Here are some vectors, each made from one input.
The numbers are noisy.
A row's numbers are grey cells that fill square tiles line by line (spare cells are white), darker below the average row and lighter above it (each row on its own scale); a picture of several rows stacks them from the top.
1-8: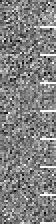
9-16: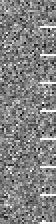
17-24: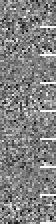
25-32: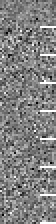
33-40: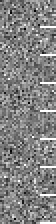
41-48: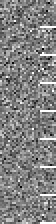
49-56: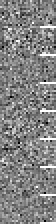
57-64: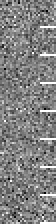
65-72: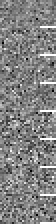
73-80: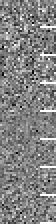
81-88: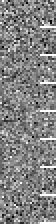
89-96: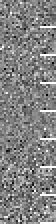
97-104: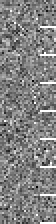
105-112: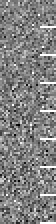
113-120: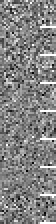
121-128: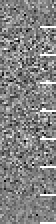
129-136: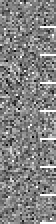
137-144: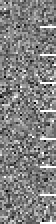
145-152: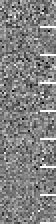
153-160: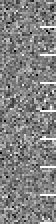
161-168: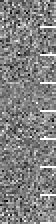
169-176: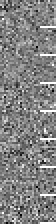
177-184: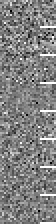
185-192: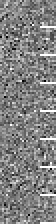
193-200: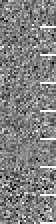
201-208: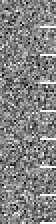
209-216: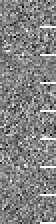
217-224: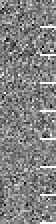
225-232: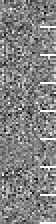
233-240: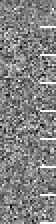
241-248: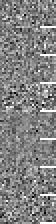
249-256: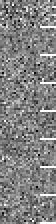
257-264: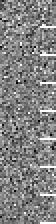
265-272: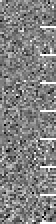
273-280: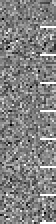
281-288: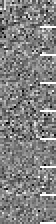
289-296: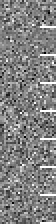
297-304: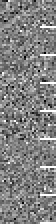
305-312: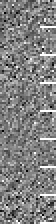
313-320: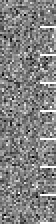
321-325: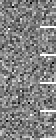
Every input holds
a node of a 13-node tree and a true/false value, together with either a fixed value, or a node of a 13-node tree.
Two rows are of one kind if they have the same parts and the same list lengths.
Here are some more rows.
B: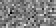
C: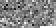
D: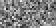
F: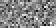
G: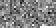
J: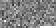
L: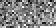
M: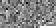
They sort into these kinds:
B, C, G
D, F, J, L, M

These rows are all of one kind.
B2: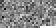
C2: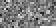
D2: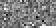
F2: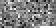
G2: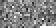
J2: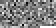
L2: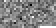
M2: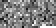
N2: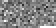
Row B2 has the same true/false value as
C2 and J2.
